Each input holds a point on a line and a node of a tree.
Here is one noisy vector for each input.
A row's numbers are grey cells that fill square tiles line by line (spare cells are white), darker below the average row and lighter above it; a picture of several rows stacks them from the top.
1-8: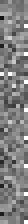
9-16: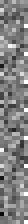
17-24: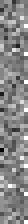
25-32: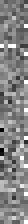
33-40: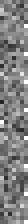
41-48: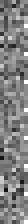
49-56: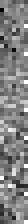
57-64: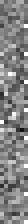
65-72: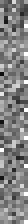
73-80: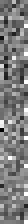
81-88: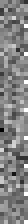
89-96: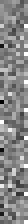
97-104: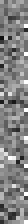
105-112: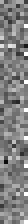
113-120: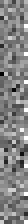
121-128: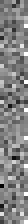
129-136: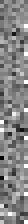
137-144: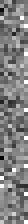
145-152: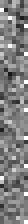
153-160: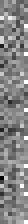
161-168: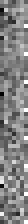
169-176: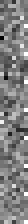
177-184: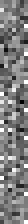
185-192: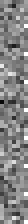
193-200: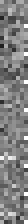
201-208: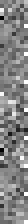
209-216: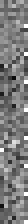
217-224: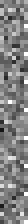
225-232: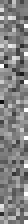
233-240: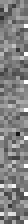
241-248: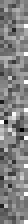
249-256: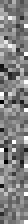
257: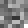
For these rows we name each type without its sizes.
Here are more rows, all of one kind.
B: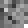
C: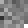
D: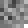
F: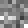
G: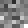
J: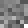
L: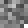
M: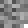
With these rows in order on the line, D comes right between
B and F.
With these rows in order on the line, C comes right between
J and M.
